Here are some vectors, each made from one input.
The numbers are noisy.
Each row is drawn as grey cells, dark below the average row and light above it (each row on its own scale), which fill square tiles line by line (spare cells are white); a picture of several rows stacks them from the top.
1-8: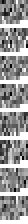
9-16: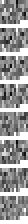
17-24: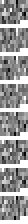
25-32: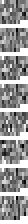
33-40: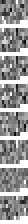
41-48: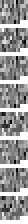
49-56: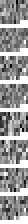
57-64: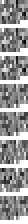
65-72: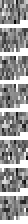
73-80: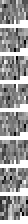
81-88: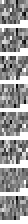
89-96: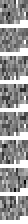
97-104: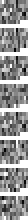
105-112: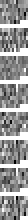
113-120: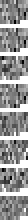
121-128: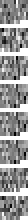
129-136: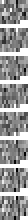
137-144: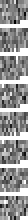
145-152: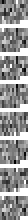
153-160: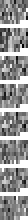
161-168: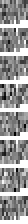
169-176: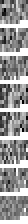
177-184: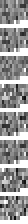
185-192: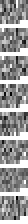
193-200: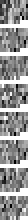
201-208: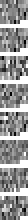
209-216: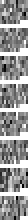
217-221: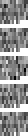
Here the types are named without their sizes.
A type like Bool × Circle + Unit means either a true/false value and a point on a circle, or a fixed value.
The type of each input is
List(Line).
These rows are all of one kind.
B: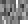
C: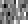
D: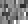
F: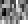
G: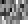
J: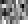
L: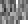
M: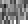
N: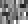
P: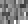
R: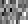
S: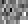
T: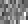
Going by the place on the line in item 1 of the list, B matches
G and L.
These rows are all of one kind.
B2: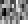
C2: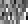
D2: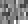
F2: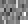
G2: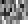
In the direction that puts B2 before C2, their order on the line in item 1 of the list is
B2, G2, F2, C2, D2.
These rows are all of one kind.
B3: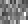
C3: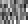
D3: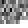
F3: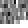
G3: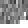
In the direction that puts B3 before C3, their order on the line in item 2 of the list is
D3, F3, G3, B3, C3.
